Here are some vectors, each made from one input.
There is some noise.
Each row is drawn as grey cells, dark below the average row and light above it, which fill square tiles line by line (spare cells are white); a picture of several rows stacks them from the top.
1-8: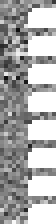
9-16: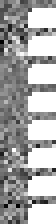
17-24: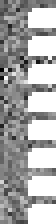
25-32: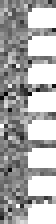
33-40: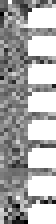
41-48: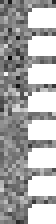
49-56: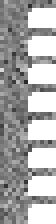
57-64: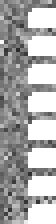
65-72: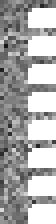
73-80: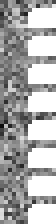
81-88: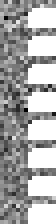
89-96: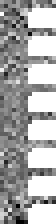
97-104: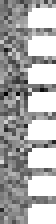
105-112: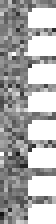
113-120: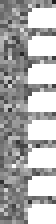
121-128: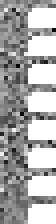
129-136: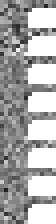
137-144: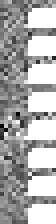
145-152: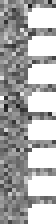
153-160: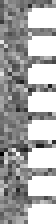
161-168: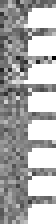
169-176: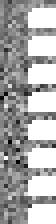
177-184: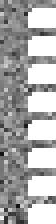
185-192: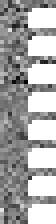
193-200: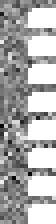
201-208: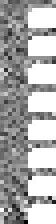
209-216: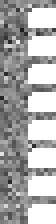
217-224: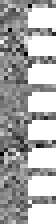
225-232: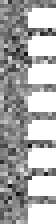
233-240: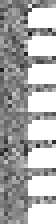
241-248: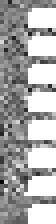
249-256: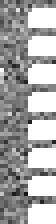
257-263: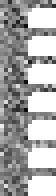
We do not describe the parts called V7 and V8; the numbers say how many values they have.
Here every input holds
a value of V7 and a value of V8, together with a list of up to three points on a 6-point circle.
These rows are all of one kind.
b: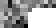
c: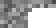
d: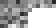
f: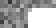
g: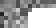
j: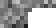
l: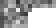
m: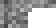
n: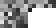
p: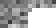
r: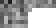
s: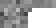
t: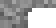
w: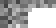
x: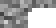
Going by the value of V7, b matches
d, n, p and r.
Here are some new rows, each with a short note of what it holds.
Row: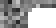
a value of V7 and a value of V8, together with the empty list
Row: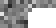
a value of V7 and a value of V8, together with a list of one item
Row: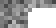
a value of V7 and a value of V8, together with a list of one item
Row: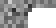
a value of V7 and a value of V8, together with the empty list
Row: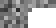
a value of V7 and a value of V8, together with a list of one item
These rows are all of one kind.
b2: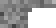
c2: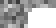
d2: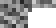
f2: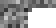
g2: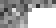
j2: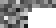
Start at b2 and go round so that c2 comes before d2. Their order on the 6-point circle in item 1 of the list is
b2, g2, f2, j2, c2, d2.
